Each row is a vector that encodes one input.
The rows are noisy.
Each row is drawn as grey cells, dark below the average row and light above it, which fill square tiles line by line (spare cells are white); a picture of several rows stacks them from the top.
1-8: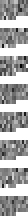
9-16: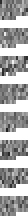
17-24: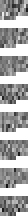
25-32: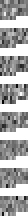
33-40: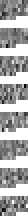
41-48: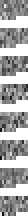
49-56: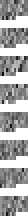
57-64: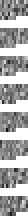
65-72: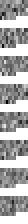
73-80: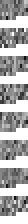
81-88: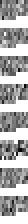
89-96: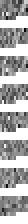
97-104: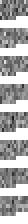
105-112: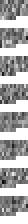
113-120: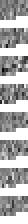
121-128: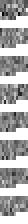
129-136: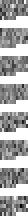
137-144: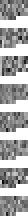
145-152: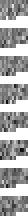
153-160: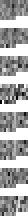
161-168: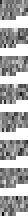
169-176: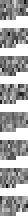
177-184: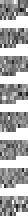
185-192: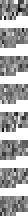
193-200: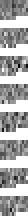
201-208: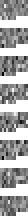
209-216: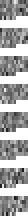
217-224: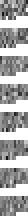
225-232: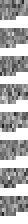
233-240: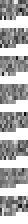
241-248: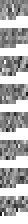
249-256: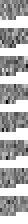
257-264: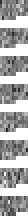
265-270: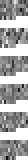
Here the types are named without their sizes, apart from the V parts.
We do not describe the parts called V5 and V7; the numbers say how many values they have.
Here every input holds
a point on a line, together with either a point on a circle, a true/false value and a value of V5, or a value of V7.
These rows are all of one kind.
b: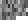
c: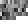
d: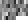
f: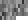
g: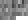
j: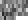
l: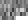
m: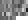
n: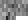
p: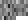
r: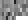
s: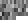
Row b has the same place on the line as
f, j, p and s.
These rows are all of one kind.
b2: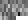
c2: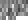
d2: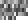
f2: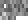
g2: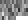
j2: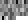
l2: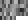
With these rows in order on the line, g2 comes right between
f2 and j2.
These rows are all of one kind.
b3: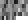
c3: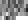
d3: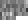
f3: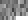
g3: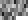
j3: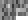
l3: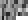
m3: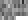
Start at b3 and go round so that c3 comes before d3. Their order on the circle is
b3, g3, c3, m3, j3, f3, d3, l3.
